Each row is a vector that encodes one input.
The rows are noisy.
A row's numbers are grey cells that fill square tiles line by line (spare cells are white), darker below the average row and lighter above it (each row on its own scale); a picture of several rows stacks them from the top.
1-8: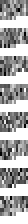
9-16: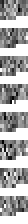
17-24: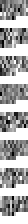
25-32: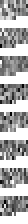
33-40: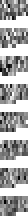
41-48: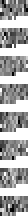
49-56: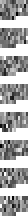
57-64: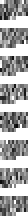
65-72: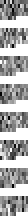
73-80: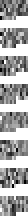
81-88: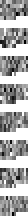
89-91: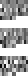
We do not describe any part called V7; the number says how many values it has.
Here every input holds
a value of V7, together with either one of 5 labels, or a point on a 6-point line.
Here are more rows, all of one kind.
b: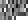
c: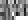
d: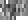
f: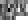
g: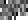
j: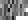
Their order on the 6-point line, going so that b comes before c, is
j, b, f, g, c, d.
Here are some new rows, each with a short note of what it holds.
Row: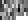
one of 5 labels and a value of V7
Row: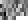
a point on a 6-point line and a value of V7
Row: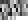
one of 5 labels and a value of V7
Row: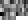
a point on a 6-point line and a value of V7
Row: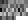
one of 5 labels and a value of V7
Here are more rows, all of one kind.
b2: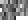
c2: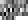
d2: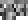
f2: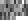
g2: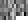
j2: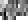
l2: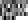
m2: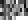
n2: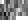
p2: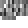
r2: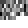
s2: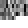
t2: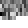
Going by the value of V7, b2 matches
d2, j2 and p2.
